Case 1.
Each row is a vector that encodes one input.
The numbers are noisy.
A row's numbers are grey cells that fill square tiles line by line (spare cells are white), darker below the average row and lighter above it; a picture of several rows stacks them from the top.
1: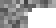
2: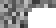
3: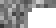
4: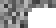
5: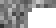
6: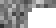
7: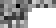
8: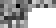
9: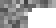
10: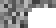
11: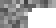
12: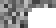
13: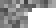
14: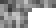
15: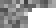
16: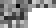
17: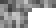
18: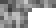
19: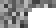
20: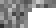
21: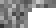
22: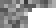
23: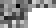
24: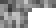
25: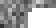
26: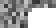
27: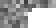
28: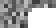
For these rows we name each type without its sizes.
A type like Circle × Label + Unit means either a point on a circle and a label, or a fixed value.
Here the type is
Line.
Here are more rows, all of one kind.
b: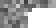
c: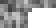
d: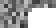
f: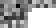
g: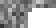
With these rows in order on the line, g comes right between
b and f.
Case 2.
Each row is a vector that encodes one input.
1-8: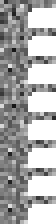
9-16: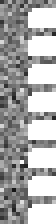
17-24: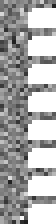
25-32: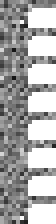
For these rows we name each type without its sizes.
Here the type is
Label.
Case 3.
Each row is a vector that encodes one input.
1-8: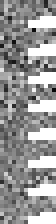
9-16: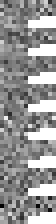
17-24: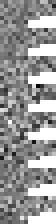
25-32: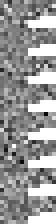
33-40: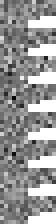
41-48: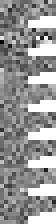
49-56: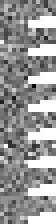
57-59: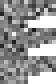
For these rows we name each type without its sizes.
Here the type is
Line.
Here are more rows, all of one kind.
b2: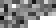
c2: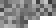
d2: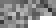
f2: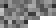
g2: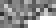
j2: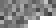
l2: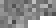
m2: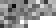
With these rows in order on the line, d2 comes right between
g2 and m2.
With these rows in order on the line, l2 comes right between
f2 and m2.
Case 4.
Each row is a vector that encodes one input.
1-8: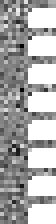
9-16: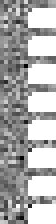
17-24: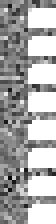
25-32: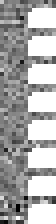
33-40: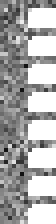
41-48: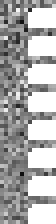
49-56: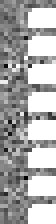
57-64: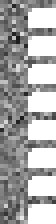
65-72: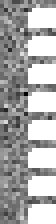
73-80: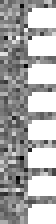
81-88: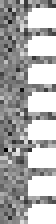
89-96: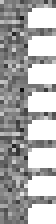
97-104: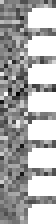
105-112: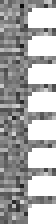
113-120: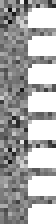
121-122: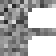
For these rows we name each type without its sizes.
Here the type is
Tree.
